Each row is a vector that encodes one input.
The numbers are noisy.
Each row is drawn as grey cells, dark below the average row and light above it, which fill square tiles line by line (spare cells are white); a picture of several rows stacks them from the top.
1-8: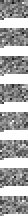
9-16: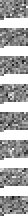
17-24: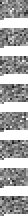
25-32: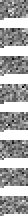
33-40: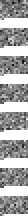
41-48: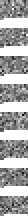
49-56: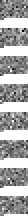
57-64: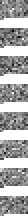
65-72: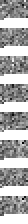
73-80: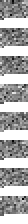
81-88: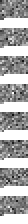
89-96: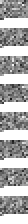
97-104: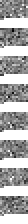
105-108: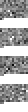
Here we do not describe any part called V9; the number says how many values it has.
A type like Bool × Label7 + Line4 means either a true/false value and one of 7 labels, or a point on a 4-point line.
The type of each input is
Bool × Line7 + V9.
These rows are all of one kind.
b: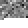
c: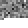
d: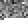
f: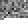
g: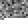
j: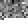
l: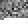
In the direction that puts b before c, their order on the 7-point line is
j, d, g, b, c, f, l.
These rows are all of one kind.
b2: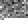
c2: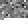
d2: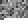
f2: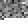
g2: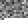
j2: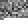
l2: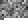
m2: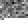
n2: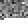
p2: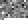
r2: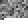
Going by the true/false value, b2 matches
f2, g2, m2 and n2.
